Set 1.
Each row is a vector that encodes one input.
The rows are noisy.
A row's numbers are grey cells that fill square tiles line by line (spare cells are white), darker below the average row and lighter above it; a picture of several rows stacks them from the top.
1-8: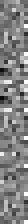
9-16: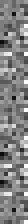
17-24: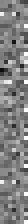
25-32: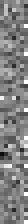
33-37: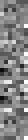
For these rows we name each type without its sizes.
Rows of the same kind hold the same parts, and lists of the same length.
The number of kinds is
2.
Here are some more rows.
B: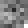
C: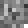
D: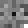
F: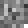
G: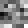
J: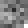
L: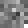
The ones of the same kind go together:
B, C, D, F, J, L
G

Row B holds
three true/false values.
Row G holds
a fixed value.
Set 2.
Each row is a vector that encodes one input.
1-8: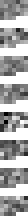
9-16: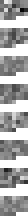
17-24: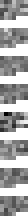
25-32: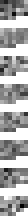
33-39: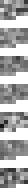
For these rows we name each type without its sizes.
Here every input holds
a point on a line.
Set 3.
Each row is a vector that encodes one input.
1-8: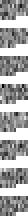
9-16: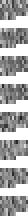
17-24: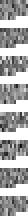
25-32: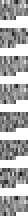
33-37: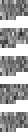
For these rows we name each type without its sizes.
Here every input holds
a label.
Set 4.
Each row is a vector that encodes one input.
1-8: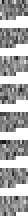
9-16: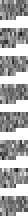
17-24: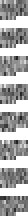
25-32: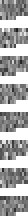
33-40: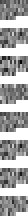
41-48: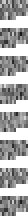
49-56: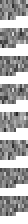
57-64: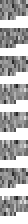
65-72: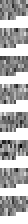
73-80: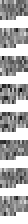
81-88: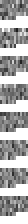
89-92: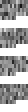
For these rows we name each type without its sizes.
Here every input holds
a label.
